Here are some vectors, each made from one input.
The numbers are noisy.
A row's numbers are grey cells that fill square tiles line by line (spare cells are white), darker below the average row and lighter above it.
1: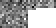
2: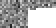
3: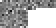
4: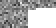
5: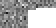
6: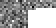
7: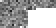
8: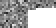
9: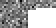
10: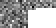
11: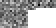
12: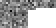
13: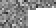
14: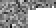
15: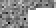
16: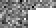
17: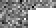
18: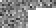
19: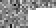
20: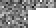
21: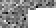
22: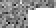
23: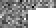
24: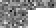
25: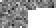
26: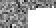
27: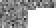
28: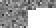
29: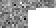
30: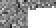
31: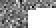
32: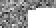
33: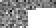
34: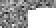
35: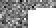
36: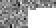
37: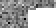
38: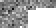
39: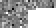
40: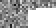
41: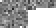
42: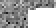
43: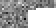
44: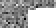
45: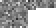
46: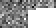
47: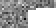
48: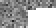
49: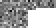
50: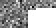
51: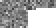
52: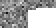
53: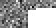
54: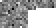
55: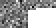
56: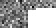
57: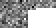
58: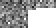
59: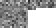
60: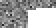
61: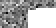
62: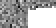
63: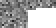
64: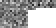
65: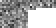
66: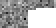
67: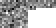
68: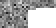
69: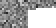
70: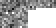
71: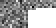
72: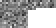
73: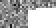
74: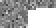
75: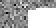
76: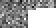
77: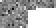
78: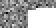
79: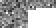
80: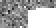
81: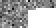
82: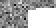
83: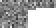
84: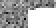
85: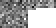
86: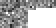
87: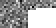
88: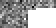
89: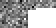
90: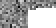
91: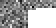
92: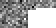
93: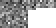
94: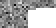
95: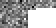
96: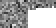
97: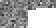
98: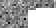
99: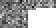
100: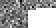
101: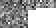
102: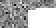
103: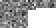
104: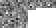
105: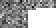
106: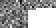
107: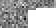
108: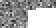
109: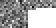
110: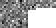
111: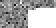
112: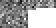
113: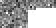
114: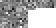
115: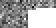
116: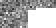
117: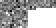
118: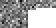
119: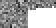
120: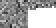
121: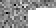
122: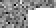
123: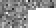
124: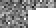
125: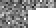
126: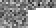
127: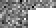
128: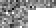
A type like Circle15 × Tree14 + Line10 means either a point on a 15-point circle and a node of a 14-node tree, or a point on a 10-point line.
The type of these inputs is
Line8 × List2(Line7).
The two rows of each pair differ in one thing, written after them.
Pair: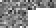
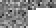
the place on the 7-point line in item 2 of the list
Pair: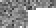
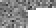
the place on the 7-point line in item 2 of the list
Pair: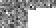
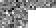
the place on the 7-point line in item 2 of the list
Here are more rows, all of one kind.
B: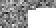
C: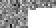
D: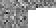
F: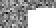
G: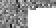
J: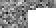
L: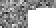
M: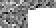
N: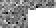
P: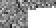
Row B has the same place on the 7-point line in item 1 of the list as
F, L and M.
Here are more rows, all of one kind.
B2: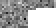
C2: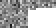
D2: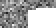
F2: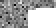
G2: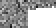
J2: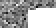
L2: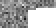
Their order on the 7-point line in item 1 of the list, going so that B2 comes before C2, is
D2, J2, G2, L2, B2, C2, F2.
